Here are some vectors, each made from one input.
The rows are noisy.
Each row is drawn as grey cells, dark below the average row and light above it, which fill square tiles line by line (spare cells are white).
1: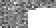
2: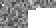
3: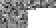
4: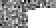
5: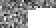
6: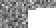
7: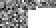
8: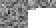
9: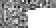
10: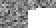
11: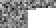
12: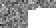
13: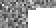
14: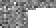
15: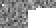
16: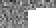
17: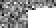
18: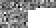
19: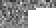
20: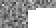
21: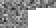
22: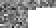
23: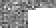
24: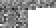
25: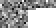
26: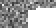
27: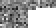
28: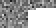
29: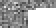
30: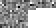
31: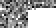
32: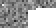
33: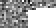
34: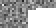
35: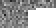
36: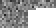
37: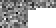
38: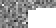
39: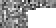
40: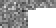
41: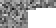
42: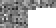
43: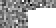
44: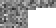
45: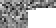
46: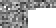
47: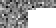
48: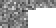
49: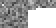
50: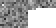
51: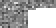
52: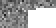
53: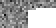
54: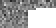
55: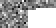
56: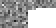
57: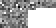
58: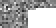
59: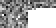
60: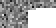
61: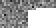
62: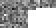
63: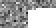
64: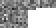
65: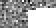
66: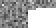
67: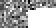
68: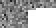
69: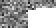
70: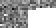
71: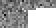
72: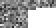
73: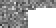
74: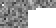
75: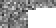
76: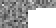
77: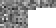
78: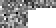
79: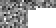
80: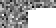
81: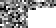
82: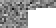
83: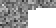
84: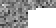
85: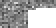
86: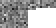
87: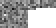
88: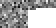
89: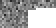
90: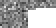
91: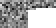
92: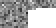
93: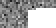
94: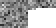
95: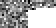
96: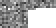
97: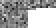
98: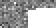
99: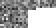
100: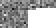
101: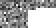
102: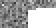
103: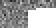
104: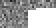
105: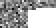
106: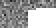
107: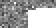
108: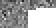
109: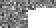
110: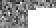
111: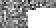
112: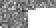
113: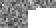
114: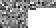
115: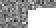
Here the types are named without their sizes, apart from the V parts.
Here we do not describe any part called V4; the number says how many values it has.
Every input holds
a value of V4, together with either a point on a line, or four true/false values.
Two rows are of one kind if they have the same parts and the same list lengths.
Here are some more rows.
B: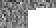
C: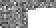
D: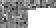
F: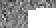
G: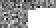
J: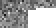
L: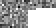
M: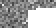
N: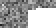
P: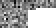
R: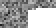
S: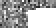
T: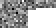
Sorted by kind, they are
B, C, D, F, J, M, N, R
G, L, P, S, T

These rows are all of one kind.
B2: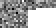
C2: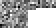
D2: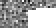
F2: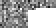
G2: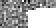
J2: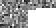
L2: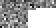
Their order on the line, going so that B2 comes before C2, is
J2, B2, D2, L2, G2, C2, F2.
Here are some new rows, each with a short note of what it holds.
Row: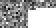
a point on a line and a value of V4
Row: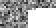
four true/false values and a value of V4
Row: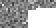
four true/false values and a value of V4
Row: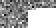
four true/false values and a value of V4
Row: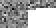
four true/false values and a value of V4
